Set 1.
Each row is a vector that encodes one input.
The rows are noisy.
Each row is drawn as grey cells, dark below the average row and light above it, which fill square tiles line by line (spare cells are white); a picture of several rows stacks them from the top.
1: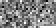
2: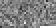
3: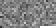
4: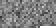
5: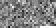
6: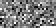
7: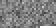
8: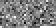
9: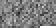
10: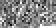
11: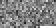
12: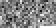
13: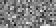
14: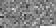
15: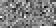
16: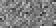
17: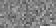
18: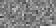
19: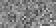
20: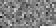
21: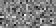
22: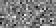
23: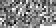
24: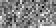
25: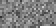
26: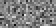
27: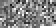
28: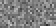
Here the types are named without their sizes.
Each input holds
a point on a line.
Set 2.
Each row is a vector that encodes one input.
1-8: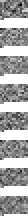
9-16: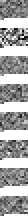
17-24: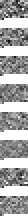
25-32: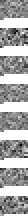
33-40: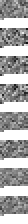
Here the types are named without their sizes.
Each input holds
a point on a line.
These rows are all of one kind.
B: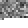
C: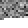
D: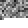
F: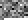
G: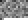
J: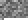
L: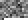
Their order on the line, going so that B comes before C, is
L, B, J, F, C, G, D.
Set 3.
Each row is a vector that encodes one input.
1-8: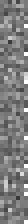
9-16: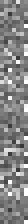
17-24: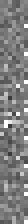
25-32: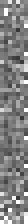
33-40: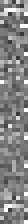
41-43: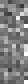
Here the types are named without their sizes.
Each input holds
a point on a line.
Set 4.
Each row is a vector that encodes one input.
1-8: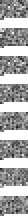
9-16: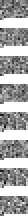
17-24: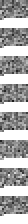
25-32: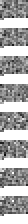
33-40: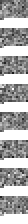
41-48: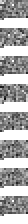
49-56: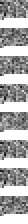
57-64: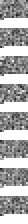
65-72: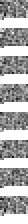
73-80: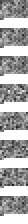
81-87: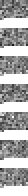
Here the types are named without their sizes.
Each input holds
a point on a line.
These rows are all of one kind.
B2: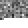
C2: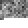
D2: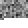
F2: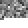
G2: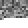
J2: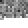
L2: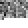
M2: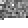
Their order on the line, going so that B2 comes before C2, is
M2, D2, B2, G2, C2, J2, F2, L2.
